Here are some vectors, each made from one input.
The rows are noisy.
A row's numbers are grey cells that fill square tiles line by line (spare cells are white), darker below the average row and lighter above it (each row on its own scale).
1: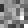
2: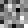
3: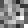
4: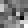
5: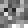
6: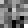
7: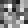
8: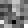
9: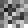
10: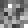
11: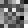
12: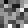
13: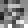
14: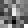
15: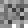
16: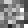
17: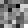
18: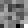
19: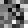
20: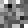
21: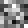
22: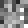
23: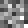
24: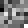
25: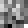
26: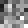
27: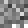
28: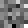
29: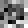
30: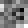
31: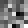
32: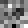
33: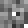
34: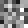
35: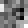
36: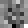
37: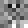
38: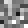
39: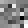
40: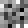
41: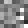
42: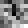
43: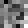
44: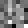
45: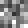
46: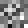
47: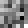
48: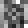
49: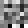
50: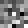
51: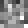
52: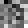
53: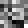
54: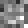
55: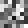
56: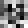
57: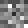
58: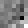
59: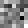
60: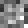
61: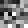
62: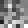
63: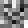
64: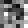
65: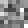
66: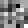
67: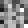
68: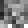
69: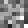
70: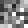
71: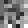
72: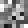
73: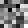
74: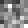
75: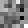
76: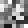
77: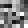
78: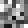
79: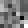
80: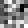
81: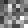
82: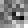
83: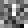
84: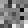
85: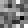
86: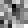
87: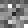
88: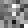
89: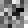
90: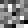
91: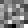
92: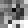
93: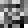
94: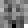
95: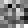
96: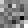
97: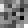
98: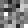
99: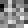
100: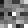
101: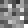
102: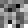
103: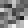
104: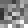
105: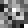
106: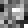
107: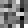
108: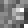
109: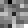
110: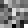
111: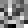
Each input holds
either a fixed value, or two labels (each one of 10) and three true/false values.
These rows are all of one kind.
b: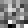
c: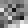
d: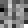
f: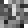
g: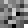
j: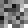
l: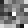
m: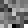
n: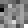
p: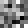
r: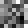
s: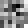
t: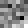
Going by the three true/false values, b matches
d and n.
